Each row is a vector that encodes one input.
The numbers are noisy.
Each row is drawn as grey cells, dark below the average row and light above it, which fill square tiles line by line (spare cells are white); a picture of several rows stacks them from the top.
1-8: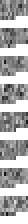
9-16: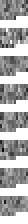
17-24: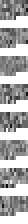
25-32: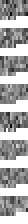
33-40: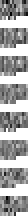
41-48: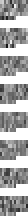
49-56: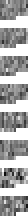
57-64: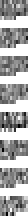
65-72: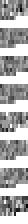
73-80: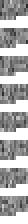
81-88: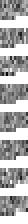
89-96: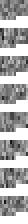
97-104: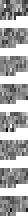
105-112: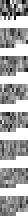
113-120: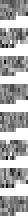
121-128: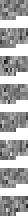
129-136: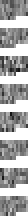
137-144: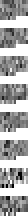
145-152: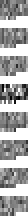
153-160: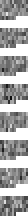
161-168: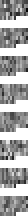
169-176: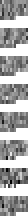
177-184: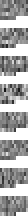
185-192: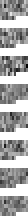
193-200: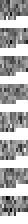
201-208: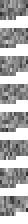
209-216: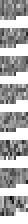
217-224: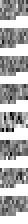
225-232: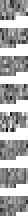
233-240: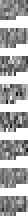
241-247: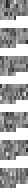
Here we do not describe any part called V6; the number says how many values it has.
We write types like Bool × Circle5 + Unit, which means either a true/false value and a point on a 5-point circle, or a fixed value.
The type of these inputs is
(Line7 + List3(Line5)) × V6.
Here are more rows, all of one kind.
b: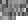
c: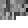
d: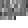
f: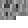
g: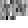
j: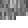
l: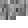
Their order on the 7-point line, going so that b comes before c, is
l, b, c, j, g, f, d.
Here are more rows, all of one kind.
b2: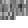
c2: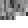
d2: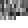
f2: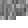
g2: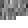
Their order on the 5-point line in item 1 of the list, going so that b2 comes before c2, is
f2, b2, d2, c2, g2.
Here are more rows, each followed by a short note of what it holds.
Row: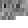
a value of V6, together with a list of one item
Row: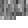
a value of V6, together with a list of one item
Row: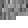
a value of V6, together with a list of two items
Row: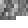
a value of V6, together with the empty list
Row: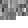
a point on a 7-point line and a value of V6
